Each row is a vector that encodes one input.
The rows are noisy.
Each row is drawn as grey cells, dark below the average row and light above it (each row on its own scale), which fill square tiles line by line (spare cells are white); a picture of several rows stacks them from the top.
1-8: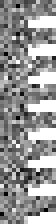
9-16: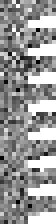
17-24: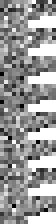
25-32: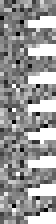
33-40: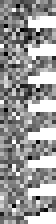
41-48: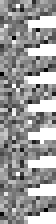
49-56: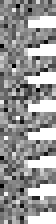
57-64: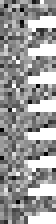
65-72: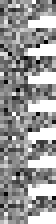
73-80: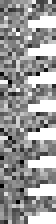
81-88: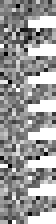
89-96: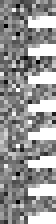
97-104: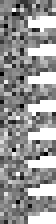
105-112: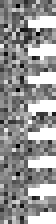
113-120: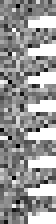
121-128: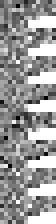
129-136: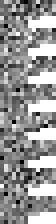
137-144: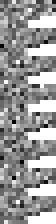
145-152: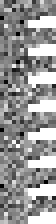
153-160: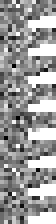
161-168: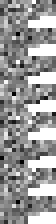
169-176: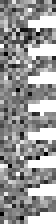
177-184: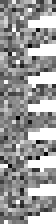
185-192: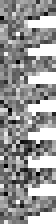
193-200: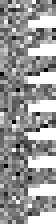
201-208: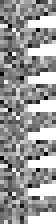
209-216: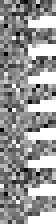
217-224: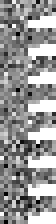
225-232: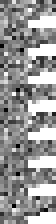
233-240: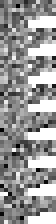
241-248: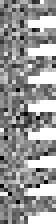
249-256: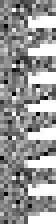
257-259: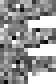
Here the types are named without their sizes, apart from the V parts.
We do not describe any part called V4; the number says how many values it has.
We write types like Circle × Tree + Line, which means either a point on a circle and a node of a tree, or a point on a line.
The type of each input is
Bool × V4 + Line.
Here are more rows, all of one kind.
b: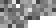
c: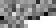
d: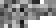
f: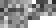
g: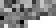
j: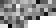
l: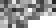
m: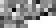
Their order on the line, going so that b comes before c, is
f, l, b, j, c, m, g, d.
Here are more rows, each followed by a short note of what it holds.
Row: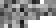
a point on a line
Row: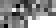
a true/false value and a value of V4
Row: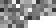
a point on a line
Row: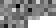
a true/false value and a value of V4
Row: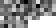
a true/false value and a value of V4
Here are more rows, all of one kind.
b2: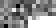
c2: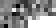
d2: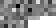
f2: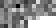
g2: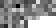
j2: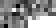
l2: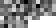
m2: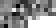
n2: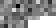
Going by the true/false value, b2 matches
d2, f2 and g2.
